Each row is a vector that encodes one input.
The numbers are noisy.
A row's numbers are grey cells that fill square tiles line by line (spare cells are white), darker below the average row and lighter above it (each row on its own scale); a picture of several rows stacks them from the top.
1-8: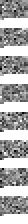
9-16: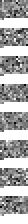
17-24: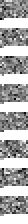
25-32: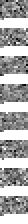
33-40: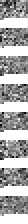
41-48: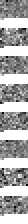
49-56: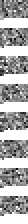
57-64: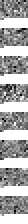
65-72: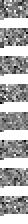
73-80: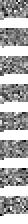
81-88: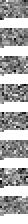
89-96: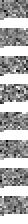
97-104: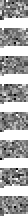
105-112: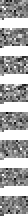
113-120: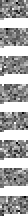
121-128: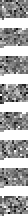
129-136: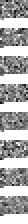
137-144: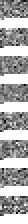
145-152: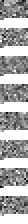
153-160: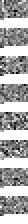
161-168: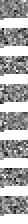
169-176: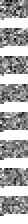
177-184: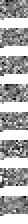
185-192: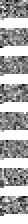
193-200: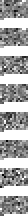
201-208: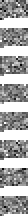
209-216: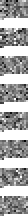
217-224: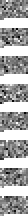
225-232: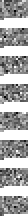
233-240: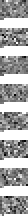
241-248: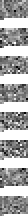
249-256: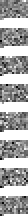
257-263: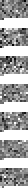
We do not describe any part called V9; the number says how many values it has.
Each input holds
a list of up to two items, each one of 8 labels and a value of V9.
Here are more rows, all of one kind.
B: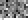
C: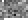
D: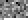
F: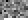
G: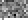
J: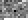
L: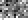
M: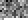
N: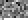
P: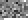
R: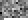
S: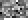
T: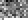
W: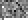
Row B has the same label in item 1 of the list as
G, L and S.
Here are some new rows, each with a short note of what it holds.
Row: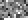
a list of two items
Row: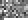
a list of two items
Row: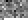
a list of one item
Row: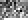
the empty list
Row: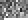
the empty list
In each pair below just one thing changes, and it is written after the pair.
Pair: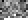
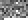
the value of V9 in item 2 of the list
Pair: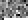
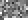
the value of V9 in item 2 of the list
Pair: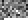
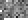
the label in item 2 of the list
